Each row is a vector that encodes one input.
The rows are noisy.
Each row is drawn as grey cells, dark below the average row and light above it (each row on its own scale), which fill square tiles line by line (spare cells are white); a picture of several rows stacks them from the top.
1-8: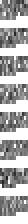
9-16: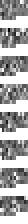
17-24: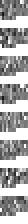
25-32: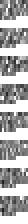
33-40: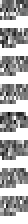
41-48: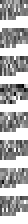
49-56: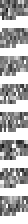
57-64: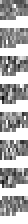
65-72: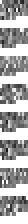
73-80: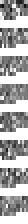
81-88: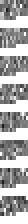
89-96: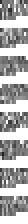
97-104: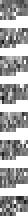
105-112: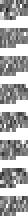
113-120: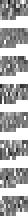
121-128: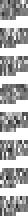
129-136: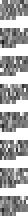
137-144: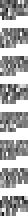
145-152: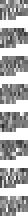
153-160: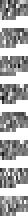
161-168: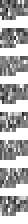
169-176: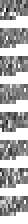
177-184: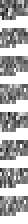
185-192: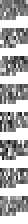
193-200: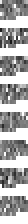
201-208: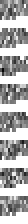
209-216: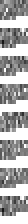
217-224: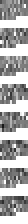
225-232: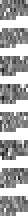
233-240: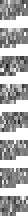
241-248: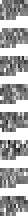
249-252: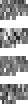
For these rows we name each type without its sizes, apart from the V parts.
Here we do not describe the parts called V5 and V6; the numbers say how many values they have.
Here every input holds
either a label, three true/false values, a value of V5 and a value of V6, or a point on a line.
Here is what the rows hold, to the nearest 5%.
About 75% of them hold a label, three true/false values, a value of V5 and a value of V6. The rest hold a point on a line.
